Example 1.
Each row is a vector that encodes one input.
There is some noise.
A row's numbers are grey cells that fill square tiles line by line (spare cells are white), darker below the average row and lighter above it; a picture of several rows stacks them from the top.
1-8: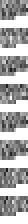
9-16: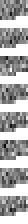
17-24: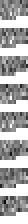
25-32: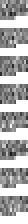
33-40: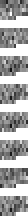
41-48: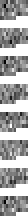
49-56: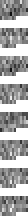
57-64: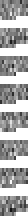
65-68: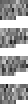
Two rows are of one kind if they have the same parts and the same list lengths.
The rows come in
2 kinds.
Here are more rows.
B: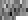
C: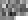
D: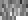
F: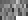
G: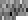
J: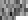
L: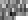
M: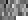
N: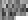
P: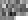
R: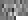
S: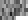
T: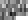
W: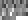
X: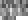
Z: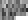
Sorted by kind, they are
B, C, G, J, L, N, P, S, T, Z
D, F, M, R, W, X

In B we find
a point on an 8-point line.
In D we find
a point on a 9-point circle.
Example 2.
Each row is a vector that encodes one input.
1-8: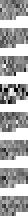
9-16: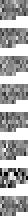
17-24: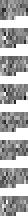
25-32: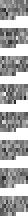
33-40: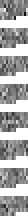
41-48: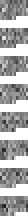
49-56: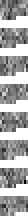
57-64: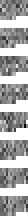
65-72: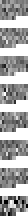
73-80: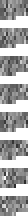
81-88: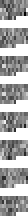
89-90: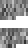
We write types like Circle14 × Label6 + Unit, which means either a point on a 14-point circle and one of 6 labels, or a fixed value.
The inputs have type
List2(Line8).
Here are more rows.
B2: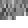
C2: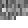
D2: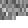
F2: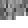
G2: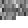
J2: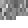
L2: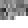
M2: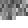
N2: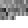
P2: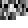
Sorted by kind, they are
B2, F2, G2, L2, N2
C2, D2, J2, M2
P2

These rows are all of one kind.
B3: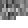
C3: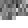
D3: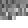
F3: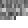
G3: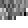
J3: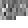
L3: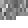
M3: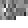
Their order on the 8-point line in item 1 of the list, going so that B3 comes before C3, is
F3, B3, D3, C3, L3, J3, M3, G3.
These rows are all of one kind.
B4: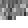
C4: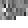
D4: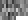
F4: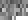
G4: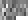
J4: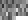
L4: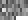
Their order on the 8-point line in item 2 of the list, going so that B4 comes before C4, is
D4, J4, B4, F4, L4, C4, G4.
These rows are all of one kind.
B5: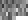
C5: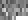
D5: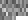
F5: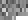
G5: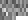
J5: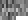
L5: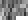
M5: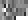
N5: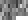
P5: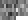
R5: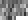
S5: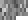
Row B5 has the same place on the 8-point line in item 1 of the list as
C5, D5, F5 and G5.
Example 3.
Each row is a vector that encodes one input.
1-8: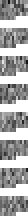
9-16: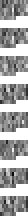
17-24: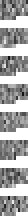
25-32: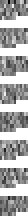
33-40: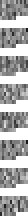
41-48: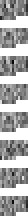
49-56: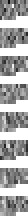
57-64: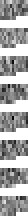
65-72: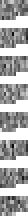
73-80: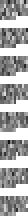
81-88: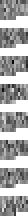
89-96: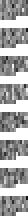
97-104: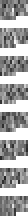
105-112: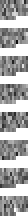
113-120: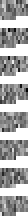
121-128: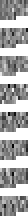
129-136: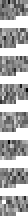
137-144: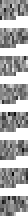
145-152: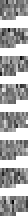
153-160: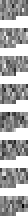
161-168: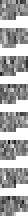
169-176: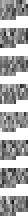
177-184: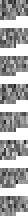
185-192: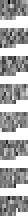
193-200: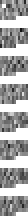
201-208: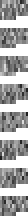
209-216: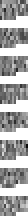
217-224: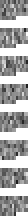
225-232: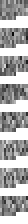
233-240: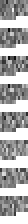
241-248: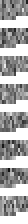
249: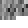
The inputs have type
(Circle18 + Unit) × Line8.
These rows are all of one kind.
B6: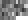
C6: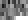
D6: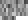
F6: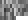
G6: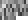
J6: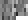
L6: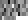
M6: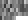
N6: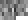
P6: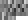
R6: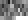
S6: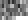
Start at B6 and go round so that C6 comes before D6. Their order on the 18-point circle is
B6, C6, M6, R6, P6, S6, N6, L6, G6, D6, F6, J6.
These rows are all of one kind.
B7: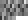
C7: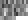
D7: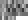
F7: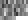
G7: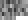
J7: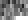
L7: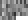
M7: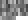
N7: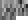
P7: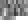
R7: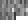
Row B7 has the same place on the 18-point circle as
C7, F7 and P7.
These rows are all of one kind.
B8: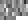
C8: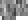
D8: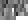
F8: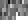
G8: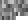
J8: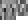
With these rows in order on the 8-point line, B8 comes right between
C8 and D8.
